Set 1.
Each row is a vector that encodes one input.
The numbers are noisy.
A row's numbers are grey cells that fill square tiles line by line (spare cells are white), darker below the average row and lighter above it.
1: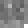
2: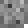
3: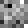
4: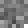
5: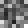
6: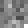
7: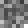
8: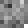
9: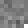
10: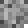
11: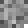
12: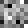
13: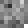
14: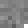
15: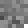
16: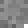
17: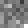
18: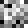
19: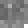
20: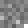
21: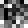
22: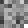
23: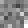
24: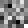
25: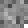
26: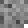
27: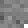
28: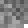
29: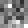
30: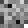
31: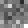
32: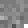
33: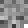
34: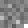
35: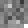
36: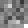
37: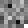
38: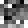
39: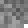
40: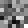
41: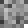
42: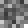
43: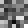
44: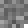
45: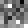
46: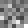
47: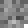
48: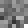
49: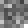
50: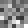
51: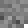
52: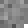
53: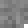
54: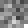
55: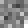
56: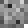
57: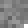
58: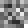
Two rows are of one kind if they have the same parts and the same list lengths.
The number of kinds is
2.
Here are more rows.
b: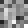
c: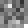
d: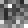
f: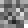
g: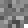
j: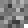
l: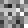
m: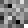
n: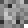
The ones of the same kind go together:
b, c, d, g, j, m, n
f, l

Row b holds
a node of a 9-node tree.
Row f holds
a fixed value.
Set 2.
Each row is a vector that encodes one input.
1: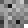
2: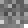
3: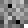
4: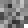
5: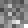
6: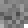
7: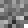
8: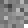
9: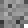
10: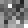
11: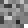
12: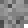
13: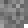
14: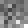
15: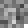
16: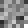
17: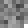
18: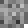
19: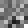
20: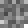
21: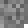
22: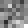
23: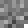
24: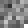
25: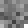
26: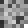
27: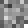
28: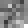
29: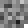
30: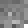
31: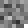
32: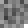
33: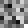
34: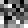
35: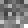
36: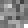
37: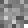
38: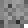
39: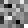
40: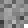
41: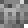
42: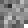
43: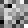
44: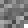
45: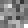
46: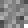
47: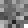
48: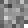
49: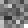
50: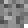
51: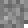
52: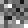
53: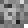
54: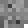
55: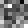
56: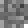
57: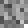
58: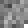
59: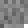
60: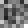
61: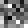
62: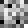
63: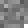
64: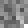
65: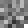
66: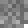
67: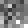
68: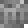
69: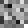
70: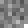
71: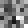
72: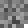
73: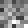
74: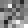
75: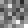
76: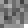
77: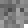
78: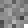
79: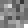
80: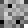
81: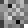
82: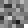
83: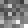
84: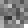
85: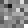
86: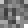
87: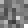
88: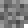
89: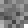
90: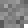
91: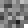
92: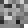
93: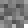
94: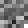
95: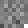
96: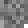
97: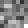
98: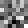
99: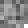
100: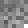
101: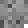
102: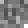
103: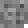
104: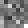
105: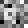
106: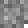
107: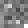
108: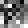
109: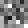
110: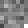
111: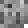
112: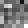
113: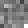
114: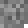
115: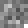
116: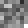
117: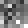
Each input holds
a point on a 14-point line.
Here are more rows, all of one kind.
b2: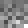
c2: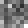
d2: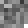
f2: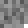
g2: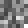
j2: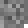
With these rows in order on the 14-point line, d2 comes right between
f2 and j2.
